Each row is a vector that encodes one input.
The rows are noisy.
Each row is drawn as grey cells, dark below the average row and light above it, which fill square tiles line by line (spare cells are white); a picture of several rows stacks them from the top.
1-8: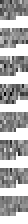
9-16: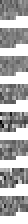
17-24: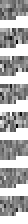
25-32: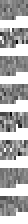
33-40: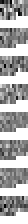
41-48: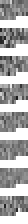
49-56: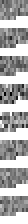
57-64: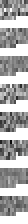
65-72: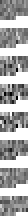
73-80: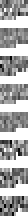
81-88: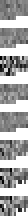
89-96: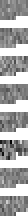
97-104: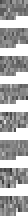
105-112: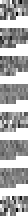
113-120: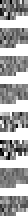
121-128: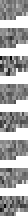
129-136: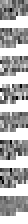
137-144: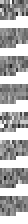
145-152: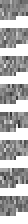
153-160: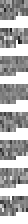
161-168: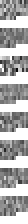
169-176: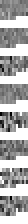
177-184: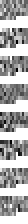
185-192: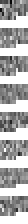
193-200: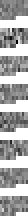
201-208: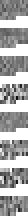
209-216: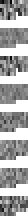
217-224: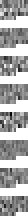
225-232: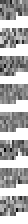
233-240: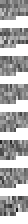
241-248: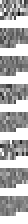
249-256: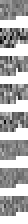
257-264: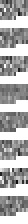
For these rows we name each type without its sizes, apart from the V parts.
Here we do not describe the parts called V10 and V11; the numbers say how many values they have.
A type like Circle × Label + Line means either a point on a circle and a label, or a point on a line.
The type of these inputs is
(Bool × Bool × Bool + V10) × V11 + Circle × Line.
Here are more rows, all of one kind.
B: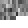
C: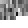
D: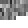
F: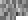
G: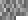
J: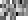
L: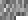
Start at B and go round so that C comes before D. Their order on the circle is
B, C, J, F, D, G, L.
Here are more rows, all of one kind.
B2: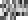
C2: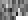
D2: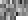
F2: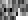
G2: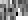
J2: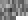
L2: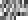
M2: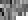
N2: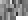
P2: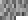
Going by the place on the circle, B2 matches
D2, F2 and L2.
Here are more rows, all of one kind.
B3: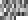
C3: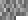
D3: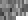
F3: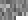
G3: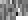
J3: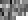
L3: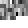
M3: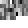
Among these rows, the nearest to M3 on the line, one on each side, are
D3 and F3.
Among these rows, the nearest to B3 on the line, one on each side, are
C3 and J3.
